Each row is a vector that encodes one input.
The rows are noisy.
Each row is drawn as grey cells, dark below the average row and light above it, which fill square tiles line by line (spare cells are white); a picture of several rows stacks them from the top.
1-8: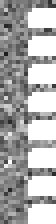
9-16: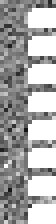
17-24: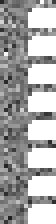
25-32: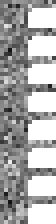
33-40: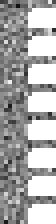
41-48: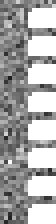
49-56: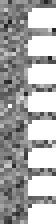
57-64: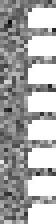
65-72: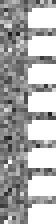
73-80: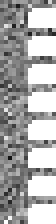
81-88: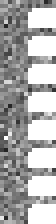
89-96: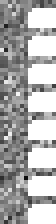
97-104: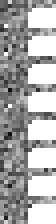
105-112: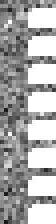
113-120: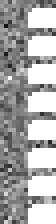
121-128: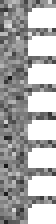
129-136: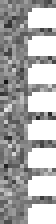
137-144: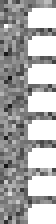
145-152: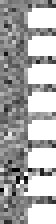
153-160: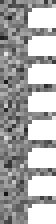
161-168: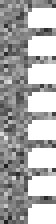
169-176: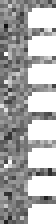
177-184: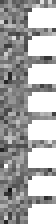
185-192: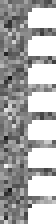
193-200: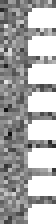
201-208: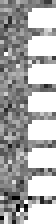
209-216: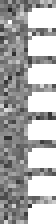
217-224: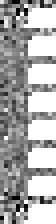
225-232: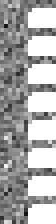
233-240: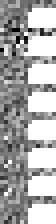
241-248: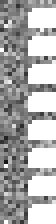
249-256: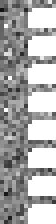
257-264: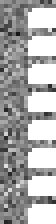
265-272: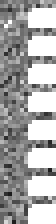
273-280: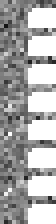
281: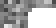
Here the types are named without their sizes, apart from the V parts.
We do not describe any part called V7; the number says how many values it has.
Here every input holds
a list of items, each a label and a value of V7.
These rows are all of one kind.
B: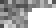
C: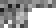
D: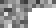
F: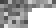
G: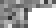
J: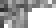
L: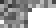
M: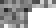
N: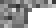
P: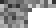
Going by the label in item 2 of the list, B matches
F, L, N and P.
